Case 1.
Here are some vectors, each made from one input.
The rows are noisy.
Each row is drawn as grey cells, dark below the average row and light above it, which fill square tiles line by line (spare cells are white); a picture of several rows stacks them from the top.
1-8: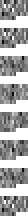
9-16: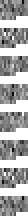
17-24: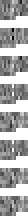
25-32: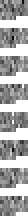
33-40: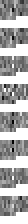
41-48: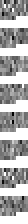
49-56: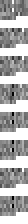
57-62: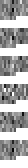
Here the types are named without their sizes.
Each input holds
either a fixed value, or three true/false values.
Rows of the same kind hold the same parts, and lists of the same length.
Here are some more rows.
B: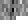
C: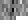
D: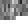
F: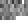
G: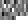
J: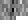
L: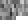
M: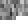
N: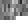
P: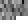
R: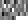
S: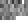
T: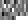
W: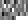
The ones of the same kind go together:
B, C, D, F, J, L, M, N, P, S
G, R, T, W

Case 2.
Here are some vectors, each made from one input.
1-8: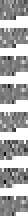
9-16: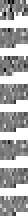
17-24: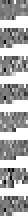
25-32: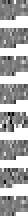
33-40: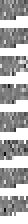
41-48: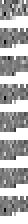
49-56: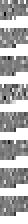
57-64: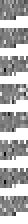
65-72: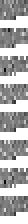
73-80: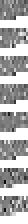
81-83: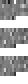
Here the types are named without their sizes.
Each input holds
either a fixed value, or three true/false values.
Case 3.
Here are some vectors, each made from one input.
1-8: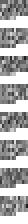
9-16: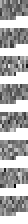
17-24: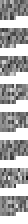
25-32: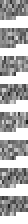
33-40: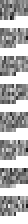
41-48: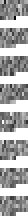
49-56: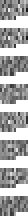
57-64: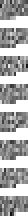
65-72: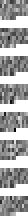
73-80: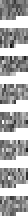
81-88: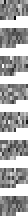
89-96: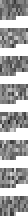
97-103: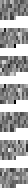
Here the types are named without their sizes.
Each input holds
a point on a circle.
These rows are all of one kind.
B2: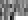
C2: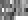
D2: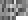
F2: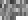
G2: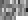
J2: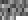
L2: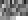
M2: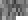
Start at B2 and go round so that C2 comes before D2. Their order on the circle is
B2, C2, G2, D2, F2, L2, J2, M2.
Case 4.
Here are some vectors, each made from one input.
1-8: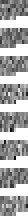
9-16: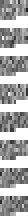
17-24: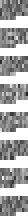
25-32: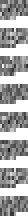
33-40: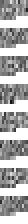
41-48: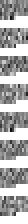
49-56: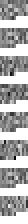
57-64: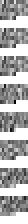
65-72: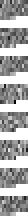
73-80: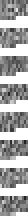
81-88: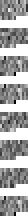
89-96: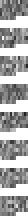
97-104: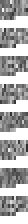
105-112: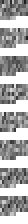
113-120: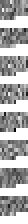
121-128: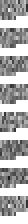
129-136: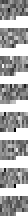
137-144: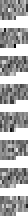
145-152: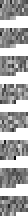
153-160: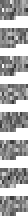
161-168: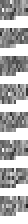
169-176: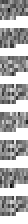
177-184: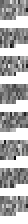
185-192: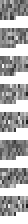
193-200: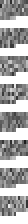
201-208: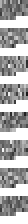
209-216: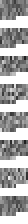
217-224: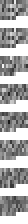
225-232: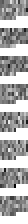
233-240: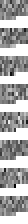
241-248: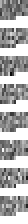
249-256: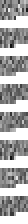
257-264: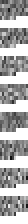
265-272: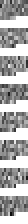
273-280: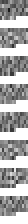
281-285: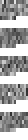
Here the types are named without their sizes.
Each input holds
a point on a circle.
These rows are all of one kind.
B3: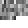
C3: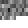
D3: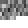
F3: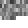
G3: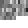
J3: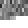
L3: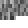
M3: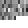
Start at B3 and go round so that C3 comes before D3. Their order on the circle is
B3, M3, G3, L3, C3, D3, J3, F3.
